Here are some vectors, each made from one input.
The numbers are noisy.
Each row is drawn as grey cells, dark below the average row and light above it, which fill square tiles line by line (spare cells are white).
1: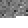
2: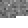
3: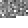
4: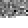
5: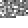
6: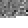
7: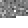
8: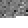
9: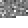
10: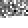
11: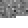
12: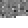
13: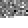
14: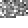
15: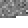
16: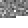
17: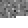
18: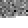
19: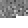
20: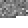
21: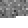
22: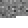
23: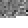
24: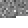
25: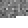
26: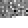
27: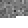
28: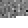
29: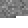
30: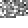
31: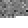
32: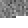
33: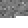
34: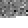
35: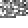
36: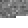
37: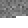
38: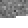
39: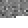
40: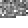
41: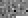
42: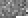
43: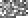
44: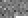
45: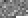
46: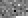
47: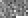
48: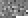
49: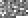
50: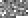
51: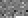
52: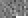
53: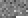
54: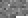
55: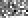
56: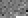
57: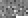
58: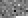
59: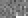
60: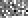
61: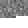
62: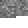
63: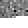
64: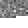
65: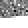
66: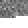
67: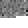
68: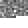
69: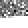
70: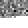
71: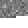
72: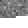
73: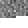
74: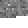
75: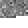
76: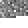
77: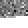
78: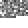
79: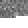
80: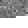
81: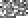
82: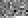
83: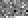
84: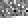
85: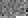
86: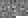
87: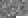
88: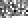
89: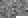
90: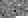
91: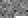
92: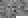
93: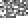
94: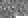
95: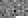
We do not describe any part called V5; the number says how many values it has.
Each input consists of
a true/false value and a value of V5, together with either a fixed value, or a node of a 7-node tree.
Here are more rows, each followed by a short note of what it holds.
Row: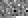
a true/false value and a value of V5
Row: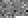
a true/false value and a value of V5
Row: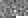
a node of a 7-node tree, a true/false value and a value of V5
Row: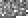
a true/false value and a value of V5
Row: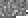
a true/false value and a value of V5
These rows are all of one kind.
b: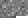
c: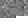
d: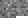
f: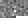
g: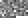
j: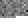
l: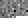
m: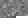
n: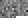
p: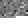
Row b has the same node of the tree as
g, l and p.
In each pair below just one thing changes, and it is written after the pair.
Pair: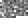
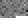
the node of the tree
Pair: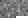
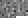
the node of the tree
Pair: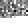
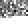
the true/false value
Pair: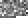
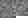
the true/false value
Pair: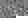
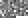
the value of V5
